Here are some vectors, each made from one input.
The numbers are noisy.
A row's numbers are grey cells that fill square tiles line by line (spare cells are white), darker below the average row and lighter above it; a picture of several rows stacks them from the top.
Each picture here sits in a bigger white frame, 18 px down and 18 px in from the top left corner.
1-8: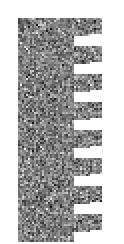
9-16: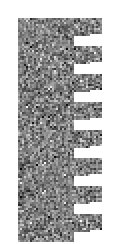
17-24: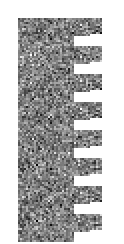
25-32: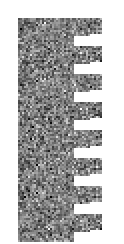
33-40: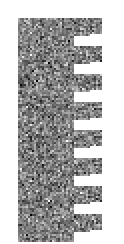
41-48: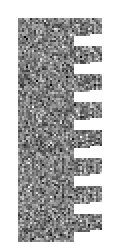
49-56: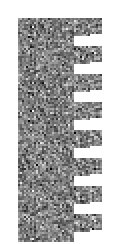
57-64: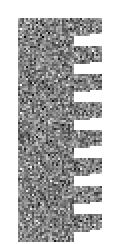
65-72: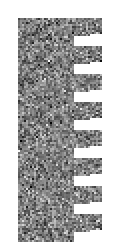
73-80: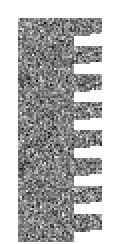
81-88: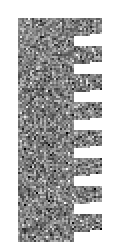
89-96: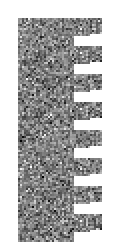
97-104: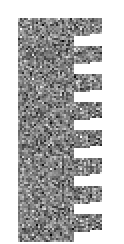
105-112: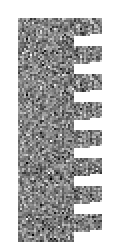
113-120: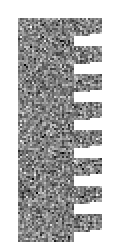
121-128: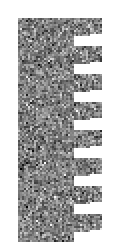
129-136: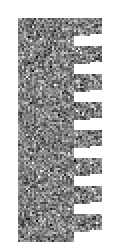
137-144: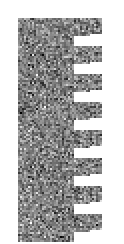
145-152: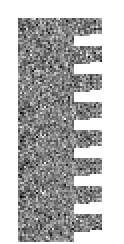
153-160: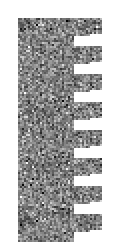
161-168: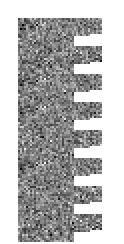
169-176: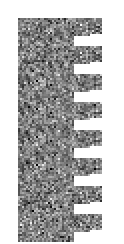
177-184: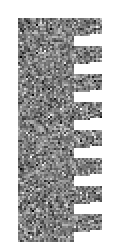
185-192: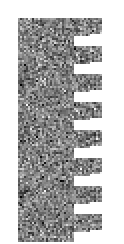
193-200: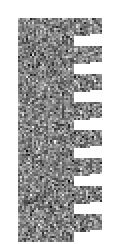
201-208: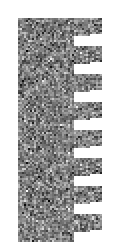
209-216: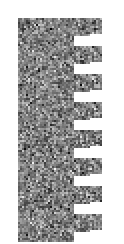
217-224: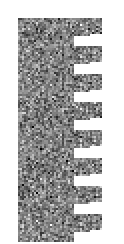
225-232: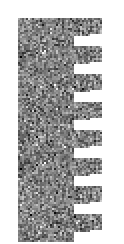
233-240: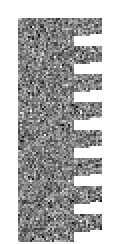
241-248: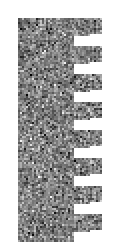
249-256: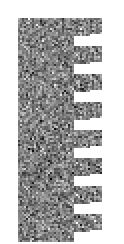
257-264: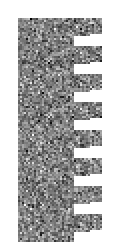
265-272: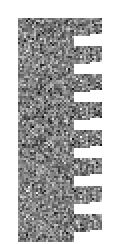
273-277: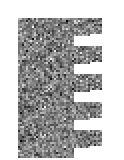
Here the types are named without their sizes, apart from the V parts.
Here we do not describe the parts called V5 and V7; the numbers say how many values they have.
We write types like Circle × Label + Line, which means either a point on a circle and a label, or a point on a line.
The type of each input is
Bool × (Line + V7) × Tree × V5.
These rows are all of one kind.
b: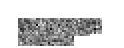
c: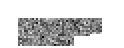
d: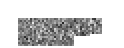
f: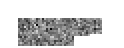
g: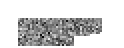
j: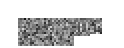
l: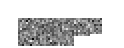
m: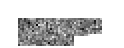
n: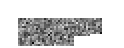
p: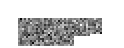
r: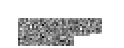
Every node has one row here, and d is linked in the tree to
b, l, m and p.
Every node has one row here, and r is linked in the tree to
f, j and m.
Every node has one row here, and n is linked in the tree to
c.
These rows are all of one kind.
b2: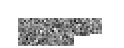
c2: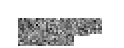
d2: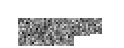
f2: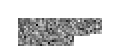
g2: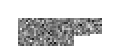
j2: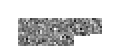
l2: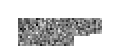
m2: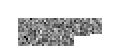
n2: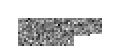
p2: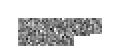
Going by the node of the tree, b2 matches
g2 and p2.
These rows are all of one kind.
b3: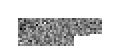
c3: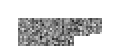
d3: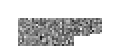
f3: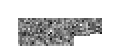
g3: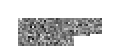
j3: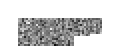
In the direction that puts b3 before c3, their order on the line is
g3, j3, b3, c3, f3, d3.
